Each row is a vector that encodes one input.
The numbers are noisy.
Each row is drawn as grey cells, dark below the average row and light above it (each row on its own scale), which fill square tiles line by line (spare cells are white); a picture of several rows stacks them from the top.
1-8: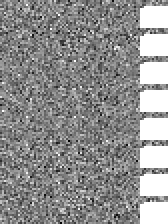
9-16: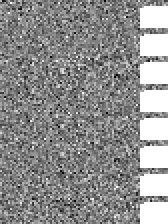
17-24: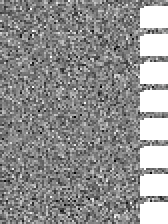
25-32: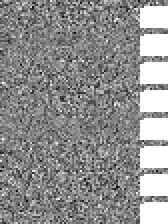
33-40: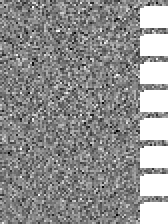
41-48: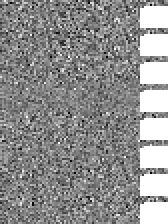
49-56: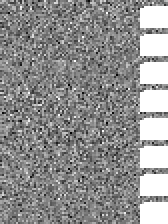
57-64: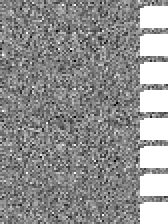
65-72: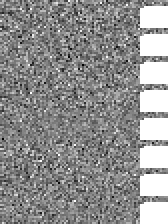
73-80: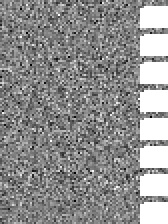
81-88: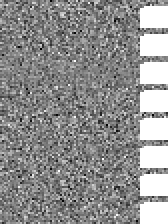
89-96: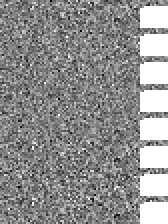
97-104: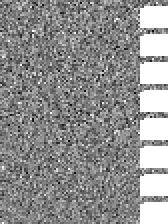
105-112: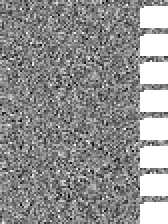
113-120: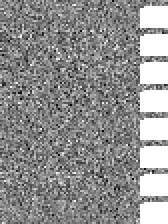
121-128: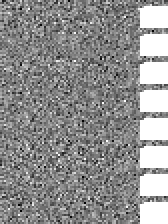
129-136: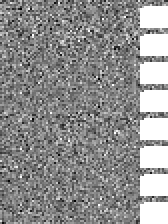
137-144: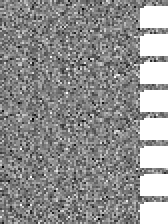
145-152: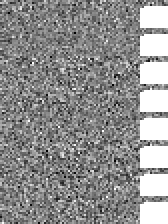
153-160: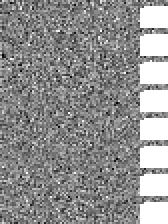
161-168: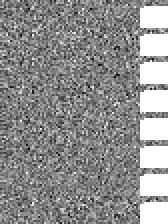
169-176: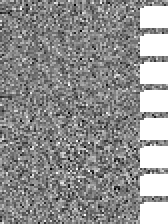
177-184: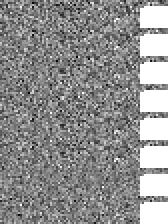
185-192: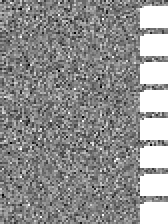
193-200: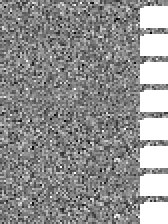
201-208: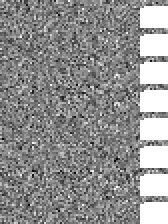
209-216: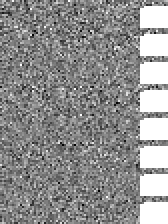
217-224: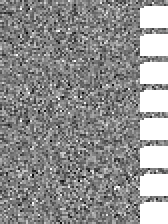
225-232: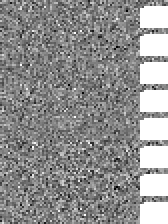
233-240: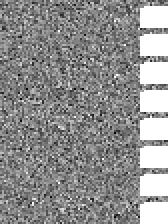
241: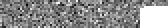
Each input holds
a true/false value, together with either a point on a 17-point circle, or one of 4 labels.
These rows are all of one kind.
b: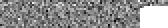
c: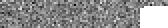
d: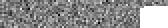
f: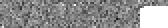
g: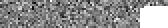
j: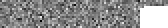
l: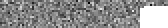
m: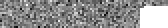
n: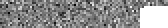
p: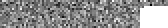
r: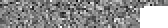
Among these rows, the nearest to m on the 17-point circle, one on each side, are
l and p.
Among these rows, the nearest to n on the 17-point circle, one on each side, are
b and g.
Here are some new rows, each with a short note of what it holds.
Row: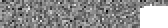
one of 4 labels and a true/false value
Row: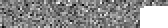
one of 4 labels and a true/false value
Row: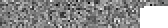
a point on a 17-point circle and a true/false value
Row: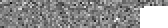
a point on a 17-point circle and a true/false value
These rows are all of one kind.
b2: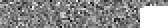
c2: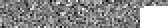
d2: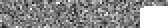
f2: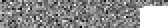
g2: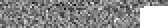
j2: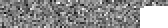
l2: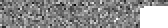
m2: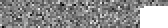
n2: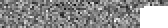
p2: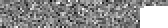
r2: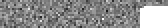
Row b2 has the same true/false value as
f2 and r2.
